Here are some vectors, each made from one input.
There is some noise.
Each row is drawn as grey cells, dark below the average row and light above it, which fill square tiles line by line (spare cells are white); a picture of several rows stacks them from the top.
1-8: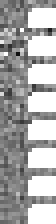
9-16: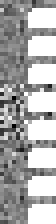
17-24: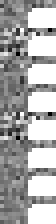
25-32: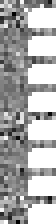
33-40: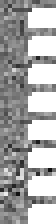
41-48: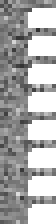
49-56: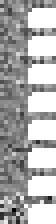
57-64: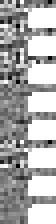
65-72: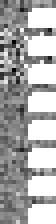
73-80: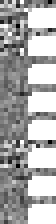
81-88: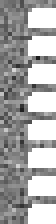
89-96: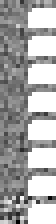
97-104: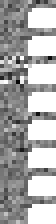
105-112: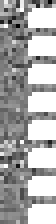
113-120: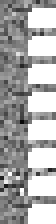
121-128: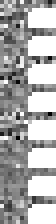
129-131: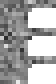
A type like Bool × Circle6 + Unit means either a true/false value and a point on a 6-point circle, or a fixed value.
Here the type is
Line5 + Line8 × (Line8 × Line8 + Unit).
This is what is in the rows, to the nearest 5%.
About 20% of them hold a point on a 5-point line. The rest hold a point on an 8-point line, together with either a fixed value, or a point on each of two 8-point lines.
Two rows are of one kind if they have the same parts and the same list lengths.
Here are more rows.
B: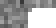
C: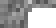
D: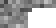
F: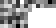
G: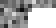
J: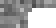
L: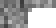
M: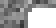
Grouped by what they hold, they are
B, C, J, L, M
D, G
F

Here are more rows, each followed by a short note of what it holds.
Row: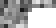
a point on an 8-point line
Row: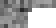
a point on an 8-point line
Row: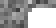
a point on each of three 8-point lines
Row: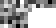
a point on a 5-point line
